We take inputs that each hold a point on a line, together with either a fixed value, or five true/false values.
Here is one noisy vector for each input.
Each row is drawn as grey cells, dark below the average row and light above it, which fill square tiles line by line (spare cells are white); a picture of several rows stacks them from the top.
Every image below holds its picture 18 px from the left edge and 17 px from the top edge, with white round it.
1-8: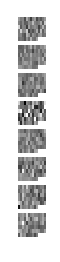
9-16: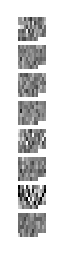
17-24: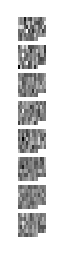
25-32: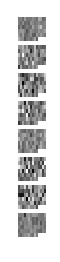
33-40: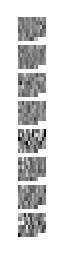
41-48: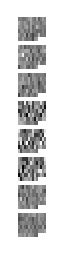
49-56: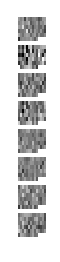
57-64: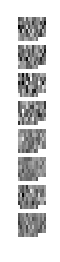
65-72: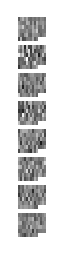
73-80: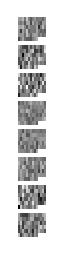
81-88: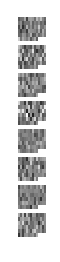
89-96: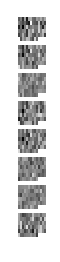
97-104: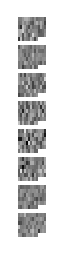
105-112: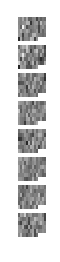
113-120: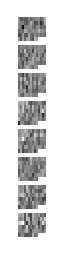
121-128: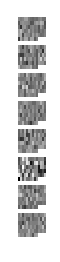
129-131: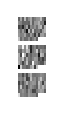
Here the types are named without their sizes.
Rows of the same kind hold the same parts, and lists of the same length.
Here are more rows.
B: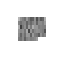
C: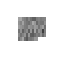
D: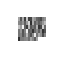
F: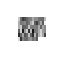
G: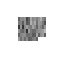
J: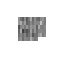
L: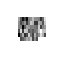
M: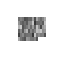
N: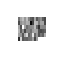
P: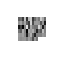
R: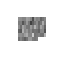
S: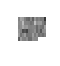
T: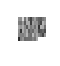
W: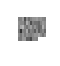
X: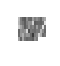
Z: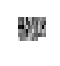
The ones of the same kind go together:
B, C, D, F, G, J, L, N, P, R, S, T, W, X, Z
M

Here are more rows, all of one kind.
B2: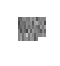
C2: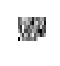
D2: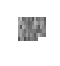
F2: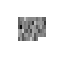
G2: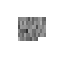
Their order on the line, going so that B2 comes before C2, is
B2, F2, G2, C2, D2.
